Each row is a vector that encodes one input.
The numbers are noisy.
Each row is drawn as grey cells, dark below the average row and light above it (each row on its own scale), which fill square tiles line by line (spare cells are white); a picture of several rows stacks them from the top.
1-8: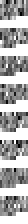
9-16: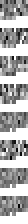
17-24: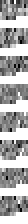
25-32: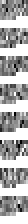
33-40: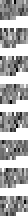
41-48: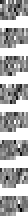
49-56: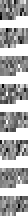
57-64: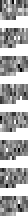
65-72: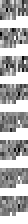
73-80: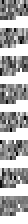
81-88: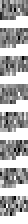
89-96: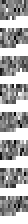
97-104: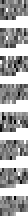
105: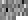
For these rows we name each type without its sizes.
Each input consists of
a point on each of two circles.
